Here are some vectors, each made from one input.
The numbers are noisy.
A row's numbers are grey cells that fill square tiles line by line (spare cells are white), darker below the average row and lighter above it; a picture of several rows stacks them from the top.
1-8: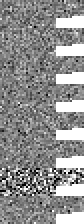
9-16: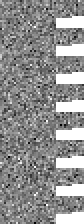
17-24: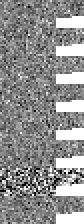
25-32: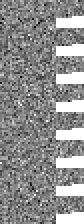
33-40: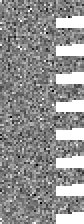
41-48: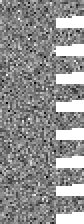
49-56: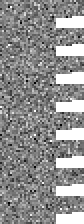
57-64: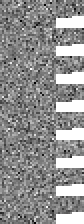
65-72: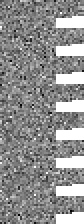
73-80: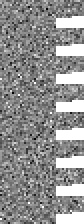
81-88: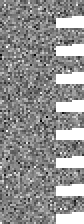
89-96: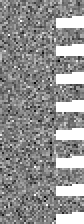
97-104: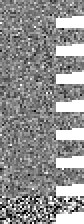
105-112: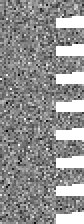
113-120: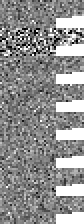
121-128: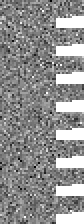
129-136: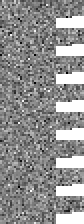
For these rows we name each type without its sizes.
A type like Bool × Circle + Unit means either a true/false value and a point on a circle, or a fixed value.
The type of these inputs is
Bool × Bool × Bool × Bool × Bool × Tree × Tree × Tree + Unit.
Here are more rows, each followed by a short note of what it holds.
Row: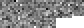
a node of each of three trees and five true/false values
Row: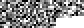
a fixed value
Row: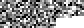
a fixed value
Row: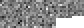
a node of each of three trees and five true/false values
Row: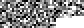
a fixed value
